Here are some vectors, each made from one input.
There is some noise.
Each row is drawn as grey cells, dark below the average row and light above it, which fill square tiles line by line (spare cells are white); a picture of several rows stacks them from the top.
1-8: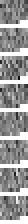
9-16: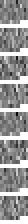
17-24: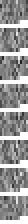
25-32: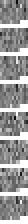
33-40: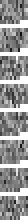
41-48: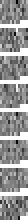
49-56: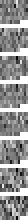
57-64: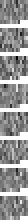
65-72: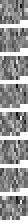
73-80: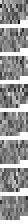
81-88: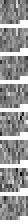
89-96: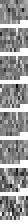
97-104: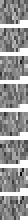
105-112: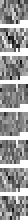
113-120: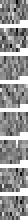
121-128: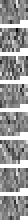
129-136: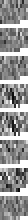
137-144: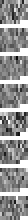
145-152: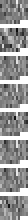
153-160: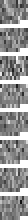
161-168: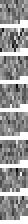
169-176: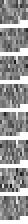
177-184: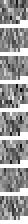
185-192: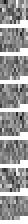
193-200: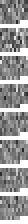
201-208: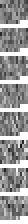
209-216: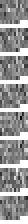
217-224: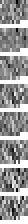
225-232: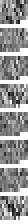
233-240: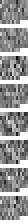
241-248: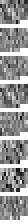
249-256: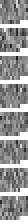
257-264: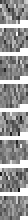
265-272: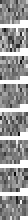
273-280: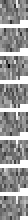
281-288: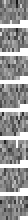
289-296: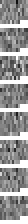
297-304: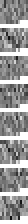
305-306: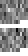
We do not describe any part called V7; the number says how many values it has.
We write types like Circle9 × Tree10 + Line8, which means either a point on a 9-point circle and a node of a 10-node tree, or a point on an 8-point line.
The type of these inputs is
Bool × (Line11 + List2(V7)).
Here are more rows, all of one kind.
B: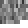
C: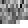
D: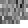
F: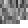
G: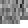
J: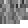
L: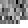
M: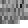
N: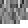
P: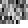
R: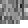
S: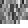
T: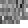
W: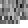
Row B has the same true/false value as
F, J, N and S.
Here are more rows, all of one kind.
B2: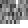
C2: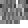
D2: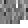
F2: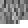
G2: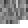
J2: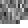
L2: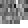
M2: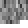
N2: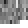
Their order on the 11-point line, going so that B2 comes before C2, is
D2, J2, N2, B2, G2, F2, M2, C2, L2.
